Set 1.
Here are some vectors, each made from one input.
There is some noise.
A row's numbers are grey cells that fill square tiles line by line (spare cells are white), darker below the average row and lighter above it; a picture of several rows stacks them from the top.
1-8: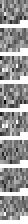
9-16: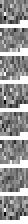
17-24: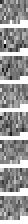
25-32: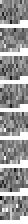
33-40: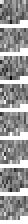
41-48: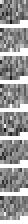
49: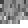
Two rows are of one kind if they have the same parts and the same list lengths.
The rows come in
2 kinds.
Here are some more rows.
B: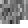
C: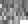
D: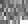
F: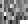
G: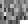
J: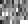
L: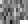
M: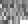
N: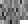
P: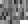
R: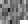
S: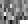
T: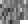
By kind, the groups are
B, C, D, L, M, N, P, R, T
F, G, J, S

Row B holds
a node of a 7-node tree and a true/false value.
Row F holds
a true/false value.
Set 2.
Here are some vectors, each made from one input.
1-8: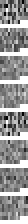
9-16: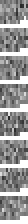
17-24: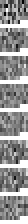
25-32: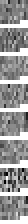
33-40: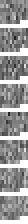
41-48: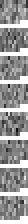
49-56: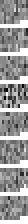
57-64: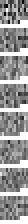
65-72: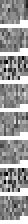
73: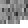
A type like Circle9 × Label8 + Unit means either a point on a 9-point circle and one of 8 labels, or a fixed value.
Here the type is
Circle5 × Circle6 + Unit.
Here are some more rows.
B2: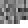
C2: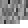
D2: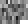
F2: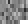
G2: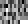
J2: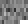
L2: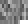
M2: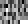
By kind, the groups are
B2, C2, D2, F2, J2, L2
G2, M2

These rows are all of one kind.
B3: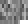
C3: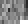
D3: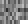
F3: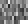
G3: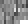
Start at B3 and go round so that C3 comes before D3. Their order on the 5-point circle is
B3, F3, C3, D3, G3.
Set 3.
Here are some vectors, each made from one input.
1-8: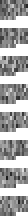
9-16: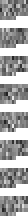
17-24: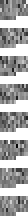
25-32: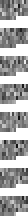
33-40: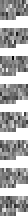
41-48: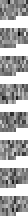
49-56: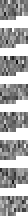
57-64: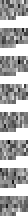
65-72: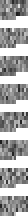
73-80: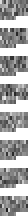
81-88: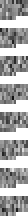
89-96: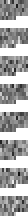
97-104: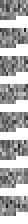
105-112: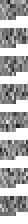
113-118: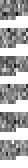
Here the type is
Circle13 × Line3 × Line4.
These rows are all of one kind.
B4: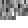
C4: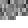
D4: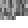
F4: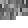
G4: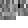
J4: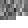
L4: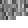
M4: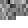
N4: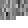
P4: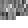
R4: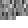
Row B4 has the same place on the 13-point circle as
G4 and P4.
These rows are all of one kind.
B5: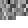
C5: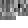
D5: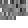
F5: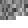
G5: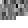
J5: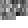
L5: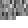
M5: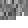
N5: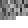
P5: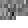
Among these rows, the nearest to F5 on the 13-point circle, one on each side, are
M5 and N5.
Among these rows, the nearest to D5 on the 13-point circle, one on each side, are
G5 and J5.
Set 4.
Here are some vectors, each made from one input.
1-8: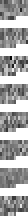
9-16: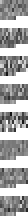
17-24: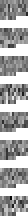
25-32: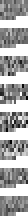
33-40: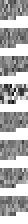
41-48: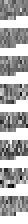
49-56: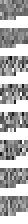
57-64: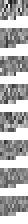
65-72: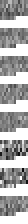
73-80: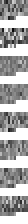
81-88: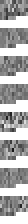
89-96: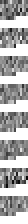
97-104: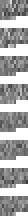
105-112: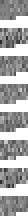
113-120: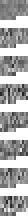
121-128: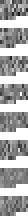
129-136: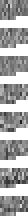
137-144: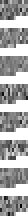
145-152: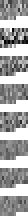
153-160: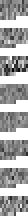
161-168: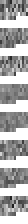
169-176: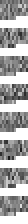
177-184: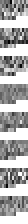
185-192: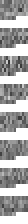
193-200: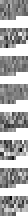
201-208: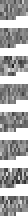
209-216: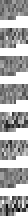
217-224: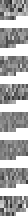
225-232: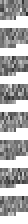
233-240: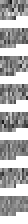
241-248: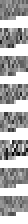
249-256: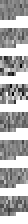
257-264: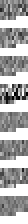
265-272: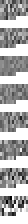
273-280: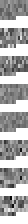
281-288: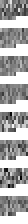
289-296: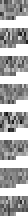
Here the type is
Label6 × Label8.
